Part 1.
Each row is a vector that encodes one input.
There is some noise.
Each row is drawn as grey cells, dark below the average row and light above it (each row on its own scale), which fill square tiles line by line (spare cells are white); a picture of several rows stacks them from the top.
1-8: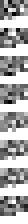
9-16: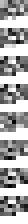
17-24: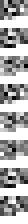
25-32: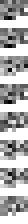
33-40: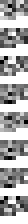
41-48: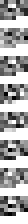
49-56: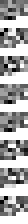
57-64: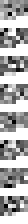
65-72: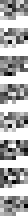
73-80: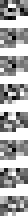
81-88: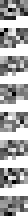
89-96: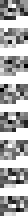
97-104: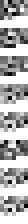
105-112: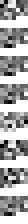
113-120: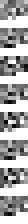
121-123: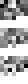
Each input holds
either a point on a 7-point line, or a point on a 9-point line.
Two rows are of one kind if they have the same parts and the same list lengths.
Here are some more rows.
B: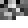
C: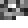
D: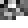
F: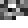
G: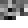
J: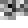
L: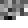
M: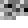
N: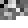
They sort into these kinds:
B, C, D, F, G, L, N
J, M

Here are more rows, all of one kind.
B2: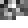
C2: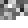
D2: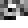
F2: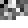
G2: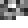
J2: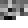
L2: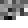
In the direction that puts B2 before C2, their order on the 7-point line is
L2, J2, D2, G2, B2, F2, C2.
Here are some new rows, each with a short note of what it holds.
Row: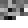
a point on a 7-point line
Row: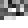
a point on a 9-point line
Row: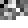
a point on a 7-point line
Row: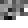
a point on a 7-point line
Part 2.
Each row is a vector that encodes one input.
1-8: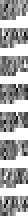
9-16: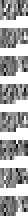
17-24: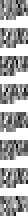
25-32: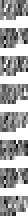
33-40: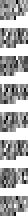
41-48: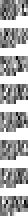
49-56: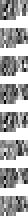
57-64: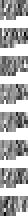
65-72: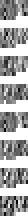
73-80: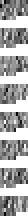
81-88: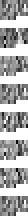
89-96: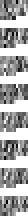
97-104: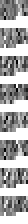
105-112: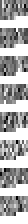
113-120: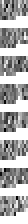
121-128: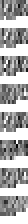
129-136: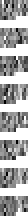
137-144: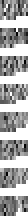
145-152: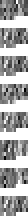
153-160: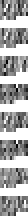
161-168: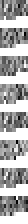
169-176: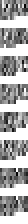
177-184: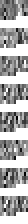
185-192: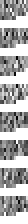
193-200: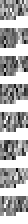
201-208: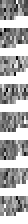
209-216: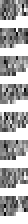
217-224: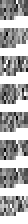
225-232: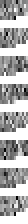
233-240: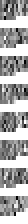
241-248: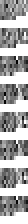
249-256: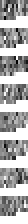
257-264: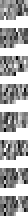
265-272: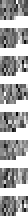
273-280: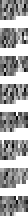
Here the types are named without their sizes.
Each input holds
a list of points on a line.
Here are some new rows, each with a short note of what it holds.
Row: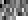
the empty list
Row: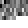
the empty list
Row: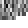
a list of two items
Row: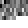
the empty list
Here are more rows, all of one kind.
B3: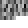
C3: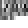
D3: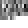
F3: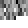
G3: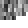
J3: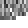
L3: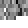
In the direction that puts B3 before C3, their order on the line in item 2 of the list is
L3, G3, F3, B3, D3, C3, J3.
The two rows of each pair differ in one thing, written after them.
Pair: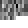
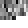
the place on the line in item 1 of the list
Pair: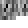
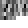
the place on the line in item 2 of the list
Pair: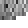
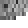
the place on the line in item 2 of the list
